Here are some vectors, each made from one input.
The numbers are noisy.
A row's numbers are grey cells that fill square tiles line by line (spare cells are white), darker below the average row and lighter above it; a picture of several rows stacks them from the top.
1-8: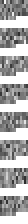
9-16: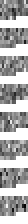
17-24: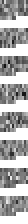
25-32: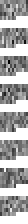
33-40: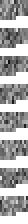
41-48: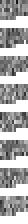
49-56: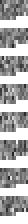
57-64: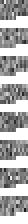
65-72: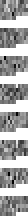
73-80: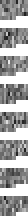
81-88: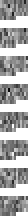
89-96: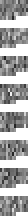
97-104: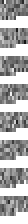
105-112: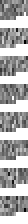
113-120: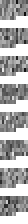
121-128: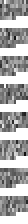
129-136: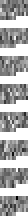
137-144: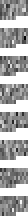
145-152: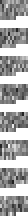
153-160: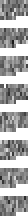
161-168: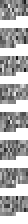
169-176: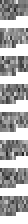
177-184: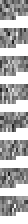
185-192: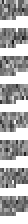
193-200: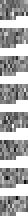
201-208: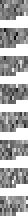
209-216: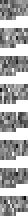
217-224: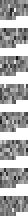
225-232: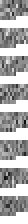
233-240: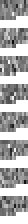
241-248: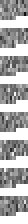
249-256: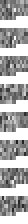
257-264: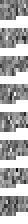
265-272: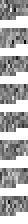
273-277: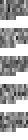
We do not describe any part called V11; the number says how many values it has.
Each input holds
a value of V11, together with either a point on a 5-point line, or a point on a 10-point line.
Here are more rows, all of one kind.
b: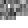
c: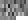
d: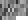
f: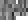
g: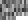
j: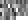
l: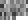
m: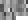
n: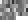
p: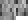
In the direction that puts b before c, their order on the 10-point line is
j, b, l, d, p, m, n, f, c, g.
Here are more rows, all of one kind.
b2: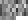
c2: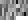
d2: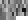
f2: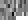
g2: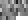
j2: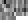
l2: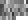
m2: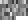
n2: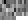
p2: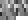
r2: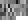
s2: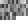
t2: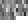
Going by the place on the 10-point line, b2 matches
c2, l2, m2 and r2.
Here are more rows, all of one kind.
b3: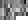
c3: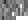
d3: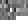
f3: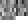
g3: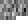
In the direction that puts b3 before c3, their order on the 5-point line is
d3, b3, g3, c3, f3.
